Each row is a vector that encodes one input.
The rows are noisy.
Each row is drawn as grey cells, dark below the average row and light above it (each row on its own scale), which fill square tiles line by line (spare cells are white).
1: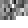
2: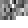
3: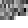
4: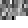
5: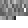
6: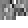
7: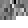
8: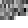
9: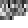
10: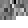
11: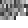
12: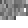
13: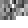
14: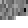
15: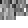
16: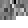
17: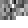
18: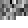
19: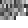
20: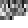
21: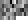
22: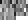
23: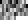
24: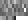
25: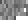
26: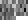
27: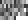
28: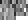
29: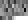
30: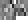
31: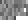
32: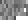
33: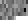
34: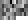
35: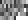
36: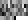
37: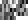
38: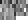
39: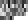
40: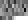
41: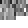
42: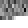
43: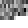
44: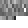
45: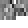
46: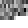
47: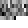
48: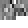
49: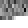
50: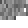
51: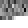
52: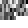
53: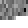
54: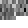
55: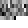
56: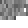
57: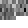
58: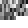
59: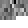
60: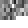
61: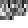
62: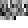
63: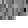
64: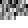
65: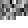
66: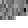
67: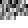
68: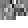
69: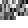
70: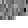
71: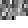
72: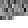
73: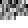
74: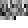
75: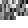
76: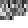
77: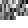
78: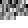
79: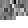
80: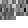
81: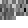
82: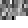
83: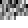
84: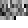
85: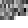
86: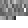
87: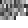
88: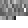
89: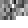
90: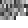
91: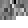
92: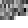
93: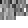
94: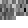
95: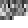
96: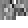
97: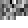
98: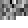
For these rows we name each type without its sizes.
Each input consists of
either a fixed value, or four true/false values.
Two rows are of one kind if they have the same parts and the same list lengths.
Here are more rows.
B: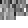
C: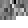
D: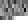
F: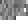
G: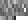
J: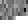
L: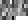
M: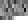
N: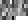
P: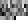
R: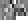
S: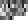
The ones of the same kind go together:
B, C, D, F, G, J, M, P, R, S
L, N

